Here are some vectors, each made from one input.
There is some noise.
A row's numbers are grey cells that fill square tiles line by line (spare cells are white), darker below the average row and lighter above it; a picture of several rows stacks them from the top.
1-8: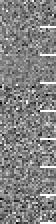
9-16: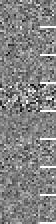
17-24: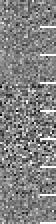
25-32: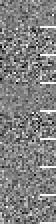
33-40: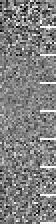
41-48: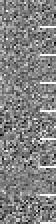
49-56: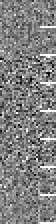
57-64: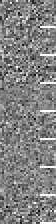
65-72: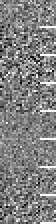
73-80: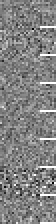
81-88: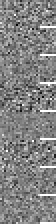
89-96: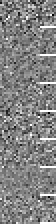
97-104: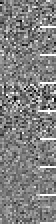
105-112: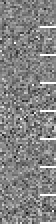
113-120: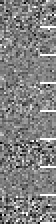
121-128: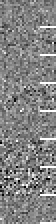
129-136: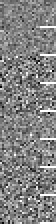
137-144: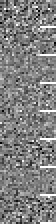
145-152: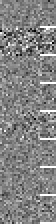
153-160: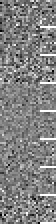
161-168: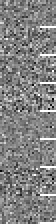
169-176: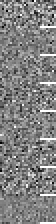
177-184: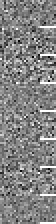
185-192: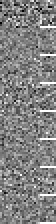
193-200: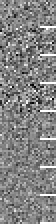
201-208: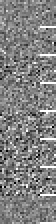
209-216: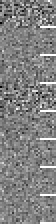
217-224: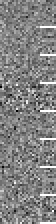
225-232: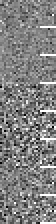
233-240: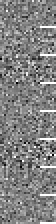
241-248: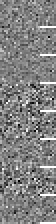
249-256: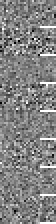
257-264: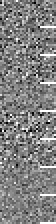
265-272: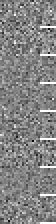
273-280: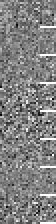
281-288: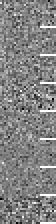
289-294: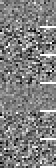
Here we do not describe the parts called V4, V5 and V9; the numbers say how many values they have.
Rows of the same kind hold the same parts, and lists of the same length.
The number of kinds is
2.
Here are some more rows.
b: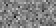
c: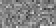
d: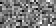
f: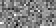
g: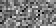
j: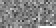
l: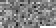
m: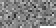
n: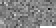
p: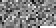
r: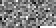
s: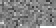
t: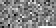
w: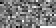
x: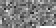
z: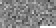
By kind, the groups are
b, c, f, j, l, m, n, s, t, x, z
d, g, p, r, w

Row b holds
a point on a 10-point line, a value of V4, a value of V5 and a value of V9.
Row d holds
a point on an 11-point circle and a true/false value.
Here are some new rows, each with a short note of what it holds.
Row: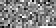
a point on a 10-point line, a value of V4, a value of V5 and a value of V9
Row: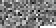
a point on an 11-point circle and a true/false value
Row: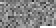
a point on a 10-point line, a value of V4, a value of V5 and a value of V9
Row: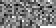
a point on an 11-point circle and a true/false value
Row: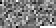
a point on an 11-point circle and a true/false value
